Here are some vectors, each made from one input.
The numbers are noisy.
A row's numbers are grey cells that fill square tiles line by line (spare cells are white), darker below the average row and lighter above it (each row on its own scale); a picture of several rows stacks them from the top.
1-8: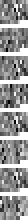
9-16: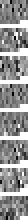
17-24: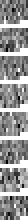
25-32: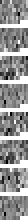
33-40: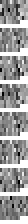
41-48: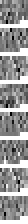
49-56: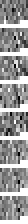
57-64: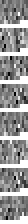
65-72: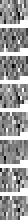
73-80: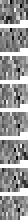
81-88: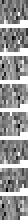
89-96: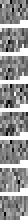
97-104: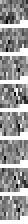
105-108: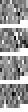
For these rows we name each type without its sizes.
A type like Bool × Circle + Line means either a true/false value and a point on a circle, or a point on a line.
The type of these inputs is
Label + Line.
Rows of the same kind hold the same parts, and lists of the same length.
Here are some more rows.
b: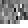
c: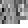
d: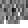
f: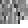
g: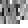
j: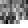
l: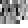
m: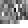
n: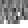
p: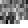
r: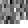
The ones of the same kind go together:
b, d, j, m, n, p, r
c, f, g, l

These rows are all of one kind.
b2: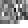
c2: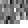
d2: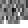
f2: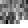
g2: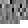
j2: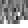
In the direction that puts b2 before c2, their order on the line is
b2, j2, d2, g2, c2, f2.
